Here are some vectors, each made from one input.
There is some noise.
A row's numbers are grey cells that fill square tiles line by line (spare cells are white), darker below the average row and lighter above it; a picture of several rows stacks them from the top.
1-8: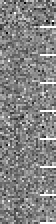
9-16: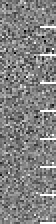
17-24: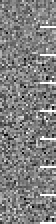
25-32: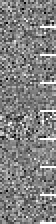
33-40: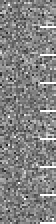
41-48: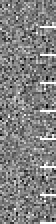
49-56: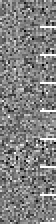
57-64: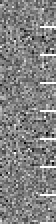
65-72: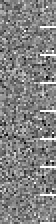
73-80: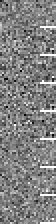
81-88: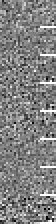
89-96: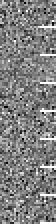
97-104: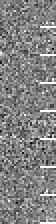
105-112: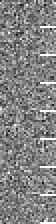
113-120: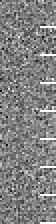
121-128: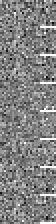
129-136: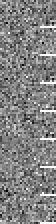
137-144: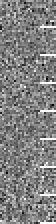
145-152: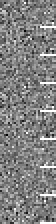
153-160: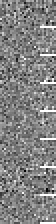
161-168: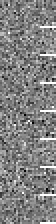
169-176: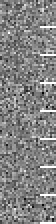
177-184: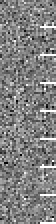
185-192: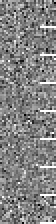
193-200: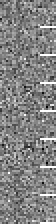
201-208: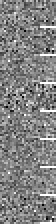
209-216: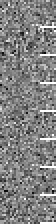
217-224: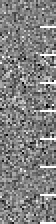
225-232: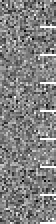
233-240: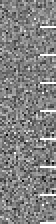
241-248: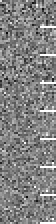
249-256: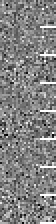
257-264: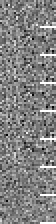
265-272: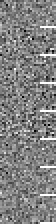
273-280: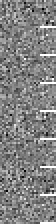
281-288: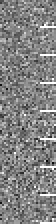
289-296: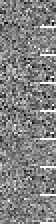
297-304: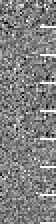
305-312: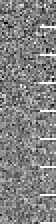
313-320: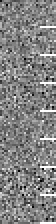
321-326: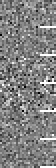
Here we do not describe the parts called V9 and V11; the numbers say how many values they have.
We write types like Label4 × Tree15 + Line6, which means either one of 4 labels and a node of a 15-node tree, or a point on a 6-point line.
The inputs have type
Bool × Label10 × V11 + Label8 × V9 + Unit.
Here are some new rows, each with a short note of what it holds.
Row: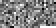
one of 8 labels and a value of V9
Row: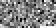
a fixed value
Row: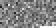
one of 10 labels, a true/false value and a value of V11
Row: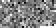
a fixed value
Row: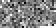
a fixed value
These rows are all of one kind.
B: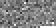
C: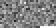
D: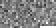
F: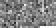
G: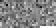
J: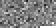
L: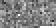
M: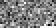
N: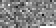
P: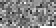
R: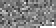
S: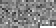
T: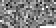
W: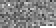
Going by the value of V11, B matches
C, D and F.
